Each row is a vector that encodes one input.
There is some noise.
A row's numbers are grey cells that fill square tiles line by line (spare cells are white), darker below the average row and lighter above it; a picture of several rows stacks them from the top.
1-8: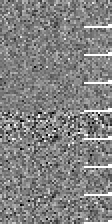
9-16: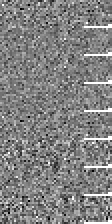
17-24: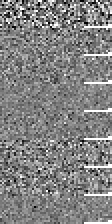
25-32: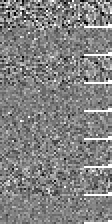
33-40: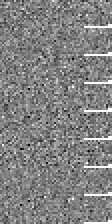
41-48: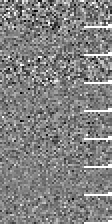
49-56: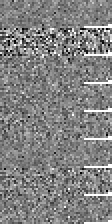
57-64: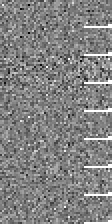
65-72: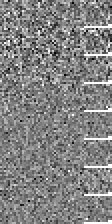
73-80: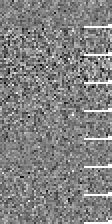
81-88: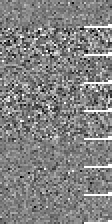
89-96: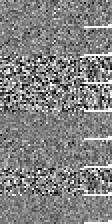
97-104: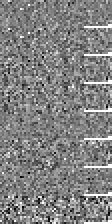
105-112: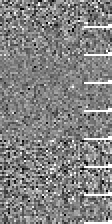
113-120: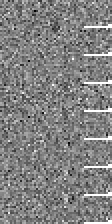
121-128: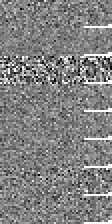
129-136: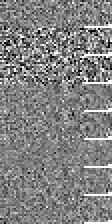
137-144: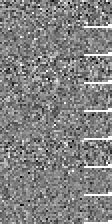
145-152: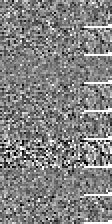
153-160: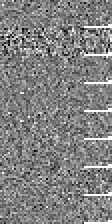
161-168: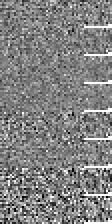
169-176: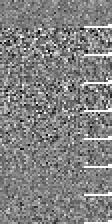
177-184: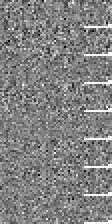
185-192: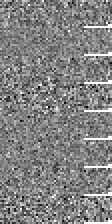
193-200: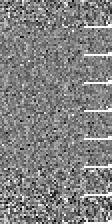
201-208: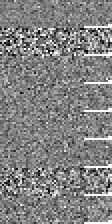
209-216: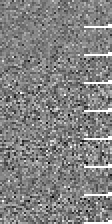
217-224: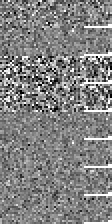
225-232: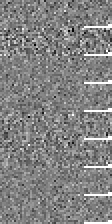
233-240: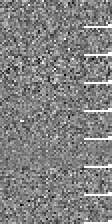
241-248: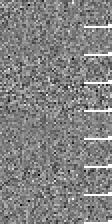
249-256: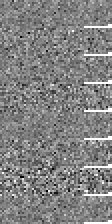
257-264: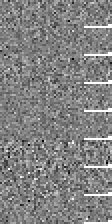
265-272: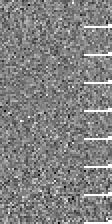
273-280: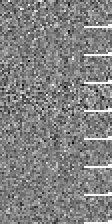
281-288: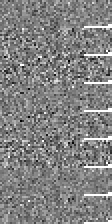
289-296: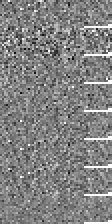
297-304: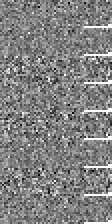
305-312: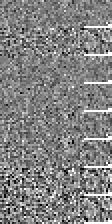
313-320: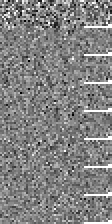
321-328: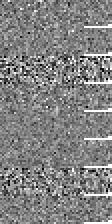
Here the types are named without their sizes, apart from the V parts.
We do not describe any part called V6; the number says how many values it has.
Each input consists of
a true/false value, together with either a point on a circle, or a value of V6.
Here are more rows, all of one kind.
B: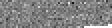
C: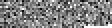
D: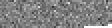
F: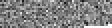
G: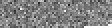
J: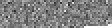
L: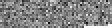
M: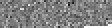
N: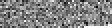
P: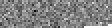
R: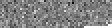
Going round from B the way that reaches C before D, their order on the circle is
B, N, F, M, C, D, J, P, G, R, L.
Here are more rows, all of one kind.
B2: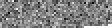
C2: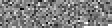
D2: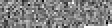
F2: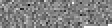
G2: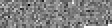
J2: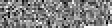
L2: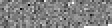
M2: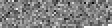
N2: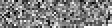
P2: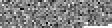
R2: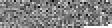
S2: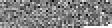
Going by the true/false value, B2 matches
M2, N2, R2 and S2.
